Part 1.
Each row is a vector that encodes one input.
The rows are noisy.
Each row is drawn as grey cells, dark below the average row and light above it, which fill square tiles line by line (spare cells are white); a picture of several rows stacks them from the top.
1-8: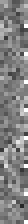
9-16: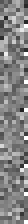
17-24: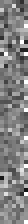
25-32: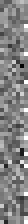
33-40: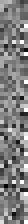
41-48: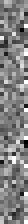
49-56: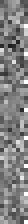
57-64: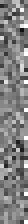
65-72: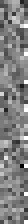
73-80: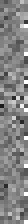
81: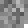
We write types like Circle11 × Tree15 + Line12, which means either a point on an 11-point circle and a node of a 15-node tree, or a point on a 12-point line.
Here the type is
Circle9.
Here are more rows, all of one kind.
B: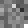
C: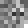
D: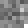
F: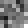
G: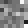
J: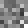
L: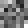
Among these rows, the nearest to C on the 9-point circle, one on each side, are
D and J.
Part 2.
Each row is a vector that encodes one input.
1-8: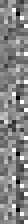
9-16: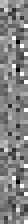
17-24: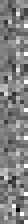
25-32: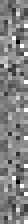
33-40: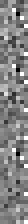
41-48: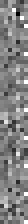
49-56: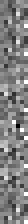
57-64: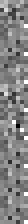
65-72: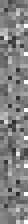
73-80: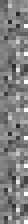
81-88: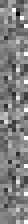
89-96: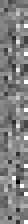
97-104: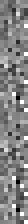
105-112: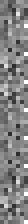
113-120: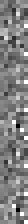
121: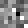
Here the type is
Line5.
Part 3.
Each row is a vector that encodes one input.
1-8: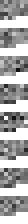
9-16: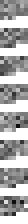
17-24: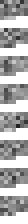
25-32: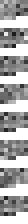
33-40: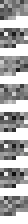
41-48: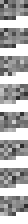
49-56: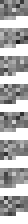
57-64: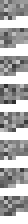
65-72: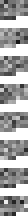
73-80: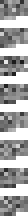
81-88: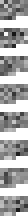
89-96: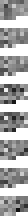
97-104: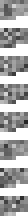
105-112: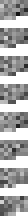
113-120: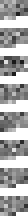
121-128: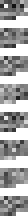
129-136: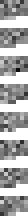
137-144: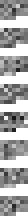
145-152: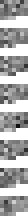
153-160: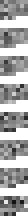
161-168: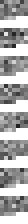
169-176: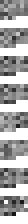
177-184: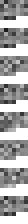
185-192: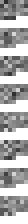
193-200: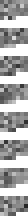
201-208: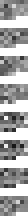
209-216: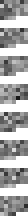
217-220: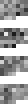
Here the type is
Line10.
